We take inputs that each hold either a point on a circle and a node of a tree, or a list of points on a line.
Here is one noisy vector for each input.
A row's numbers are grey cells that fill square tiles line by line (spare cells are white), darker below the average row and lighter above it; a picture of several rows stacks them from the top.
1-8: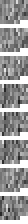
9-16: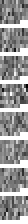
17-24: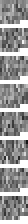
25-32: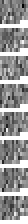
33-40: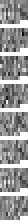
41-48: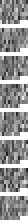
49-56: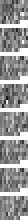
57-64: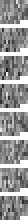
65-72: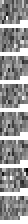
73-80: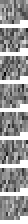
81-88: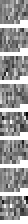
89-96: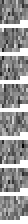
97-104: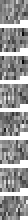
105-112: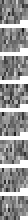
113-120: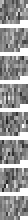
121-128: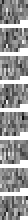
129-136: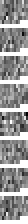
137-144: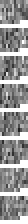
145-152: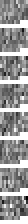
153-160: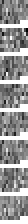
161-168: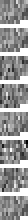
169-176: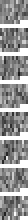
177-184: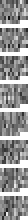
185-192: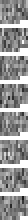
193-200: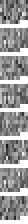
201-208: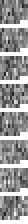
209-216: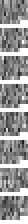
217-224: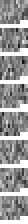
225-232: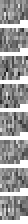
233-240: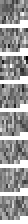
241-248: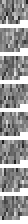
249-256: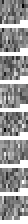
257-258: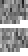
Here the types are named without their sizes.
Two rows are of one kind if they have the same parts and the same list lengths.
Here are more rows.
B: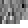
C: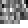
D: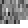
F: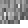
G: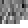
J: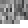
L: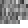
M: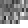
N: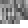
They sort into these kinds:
B, G, J, N
C
D, F, L
M

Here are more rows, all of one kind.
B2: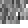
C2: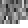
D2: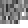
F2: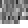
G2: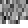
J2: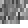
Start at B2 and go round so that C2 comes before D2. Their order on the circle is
B2, J2, C2, D2, F2, G2.
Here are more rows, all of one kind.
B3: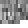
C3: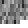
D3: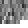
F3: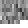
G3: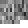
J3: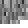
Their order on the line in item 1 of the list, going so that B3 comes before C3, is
B3, F3, G3, J3, C3, D3.
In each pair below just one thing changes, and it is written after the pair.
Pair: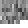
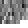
the place on the line in item 1 of the list
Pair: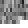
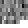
the place on the line in item 1 of the list
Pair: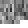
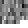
the place on the line in item 1 of the list
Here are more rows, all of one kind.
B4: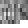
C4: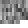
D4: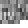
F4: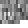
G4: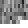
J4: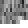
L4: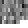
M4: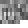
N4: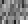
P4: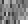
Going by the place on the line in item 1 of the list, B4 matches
D4, F4 and M4.
